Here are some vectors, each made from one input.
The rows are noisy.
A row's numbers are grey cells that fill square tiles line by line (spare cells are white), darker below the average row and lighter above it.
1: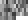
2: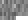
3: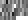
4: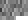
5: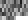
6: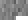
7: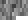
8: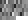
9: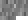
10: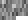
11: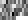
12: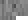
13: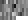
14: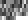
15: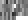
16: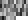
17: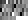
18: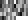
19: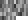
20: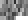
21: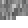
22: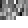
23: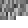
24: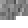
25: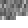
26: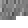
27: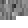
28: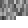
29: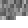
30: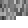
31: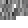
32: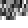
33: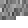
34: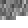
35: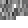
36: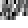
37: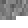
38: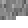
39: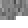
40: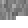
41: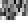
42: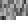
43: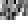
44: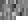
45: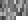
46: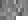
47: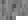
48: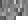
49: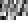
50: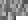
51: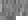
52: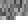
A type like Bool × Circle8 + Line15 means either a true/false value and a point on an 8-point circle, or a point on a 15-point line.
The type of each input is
List2(Line6).
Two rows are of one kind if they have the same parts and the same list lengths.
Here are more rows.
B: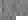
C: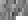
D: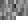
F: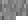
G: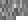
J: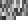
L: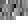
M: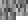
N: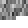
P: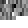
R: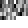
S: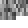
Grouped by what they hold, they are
B, D, G, J, P, R
C, F, L, N
M, S

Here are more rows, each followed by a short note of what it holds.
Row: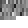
a list of two items
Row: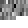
a list of two items
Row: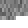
a list of two items
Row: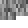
the empty list
